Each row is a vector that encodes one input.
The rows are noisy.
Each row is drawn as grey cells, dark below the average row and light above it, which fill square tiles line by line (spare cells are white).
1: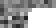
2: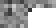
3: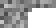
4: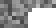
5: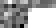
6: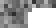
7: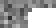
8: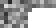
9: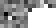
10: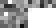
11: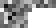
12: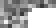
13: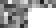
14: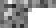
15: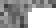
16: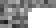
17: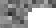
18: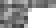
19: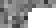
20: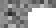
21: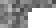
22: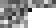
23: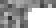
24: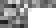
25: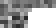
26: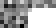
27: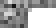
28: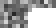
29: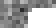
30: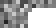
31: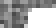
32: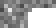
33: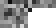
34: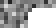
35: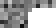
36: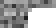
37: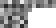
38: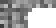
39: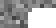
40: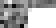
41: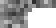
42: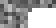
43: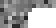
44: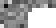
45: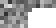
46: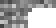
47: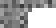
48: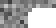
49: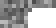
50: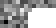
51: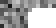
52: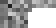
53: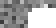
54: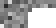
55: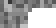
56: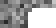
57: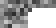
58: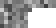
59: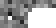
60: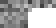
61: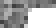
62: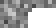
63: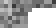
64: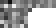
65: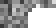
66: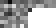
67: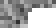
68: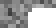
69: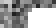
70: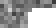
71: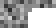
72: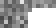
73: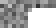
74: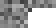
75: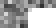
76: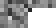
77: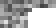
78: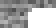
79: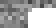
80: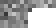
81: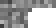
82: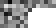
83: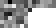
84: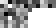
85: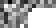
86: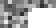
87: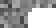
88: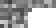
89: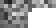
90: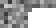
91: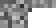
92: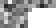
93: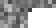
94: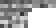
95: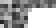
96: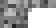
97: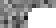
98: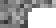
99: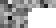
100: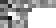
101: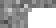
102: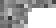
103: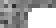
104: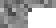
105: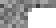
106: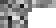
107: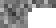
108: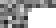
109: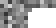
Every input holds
either a point on a 5-point line, or three true/false values, or a list of up to three points on a 4-point line.
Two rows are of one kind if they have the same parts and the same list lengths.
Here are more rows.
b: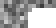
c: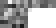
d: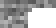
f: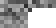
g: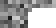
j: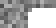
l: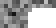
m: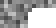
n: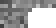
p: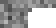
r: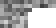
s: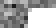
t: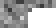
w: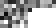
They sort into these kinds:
b, d, r, t
c, m, s
f, n, p
g, w
j
l

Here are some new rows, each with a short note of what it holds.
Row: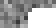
three true/false values
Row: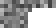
a point on a 5-point line
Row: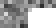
a list of one item
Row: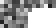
a point on a 5-point line
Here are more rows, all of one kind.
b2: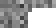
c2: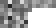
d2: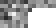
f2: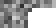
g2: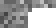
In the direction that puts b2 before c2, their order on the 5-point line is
f2, b2, g2, c2, d2.
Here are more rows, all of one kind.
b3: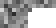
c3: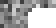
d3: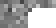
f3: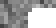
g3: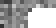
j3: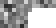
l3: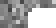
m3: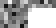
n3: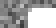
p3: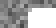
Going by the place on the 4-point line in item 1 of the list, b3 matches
c3, d3, j3 and l3.
